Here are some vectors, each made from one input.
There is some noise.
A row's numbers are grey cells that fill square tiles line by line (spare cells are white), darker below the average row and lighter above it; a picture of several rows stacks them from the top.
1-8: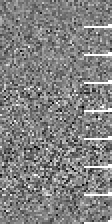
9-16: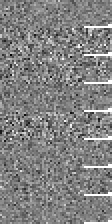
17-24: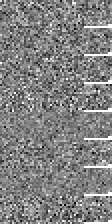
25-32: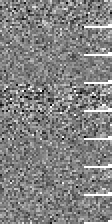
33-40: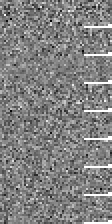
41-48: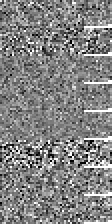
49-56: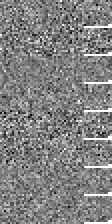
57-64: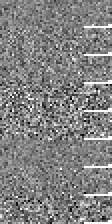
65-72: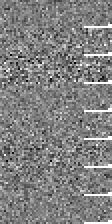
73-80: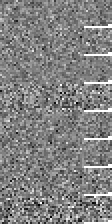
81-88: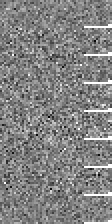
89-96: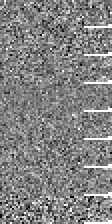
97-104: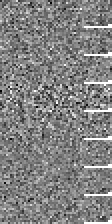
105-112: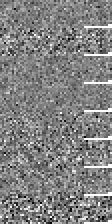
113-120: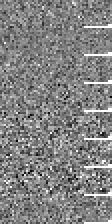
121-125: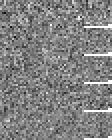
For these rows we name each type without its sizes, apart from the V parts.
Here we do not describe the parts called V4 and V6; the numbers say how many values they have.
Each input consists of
either a point on a line, or three true/false values and a value of V6, or a value of V4.
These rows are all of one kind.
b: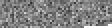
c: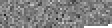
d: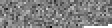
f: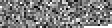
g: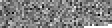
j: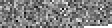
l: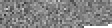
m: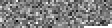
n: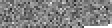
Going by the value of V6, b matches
g and l.
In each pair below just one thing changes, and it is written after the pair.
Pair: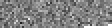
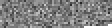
one of the three true/false values
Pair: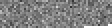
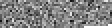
the value of V6
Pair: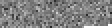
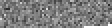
the value of V6
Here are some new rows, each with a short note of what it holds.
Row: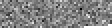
a value of V4
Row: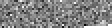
a value of V4
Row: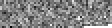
a point on a line
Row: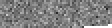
three true/false values and a value of V6
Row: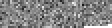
a point on a line
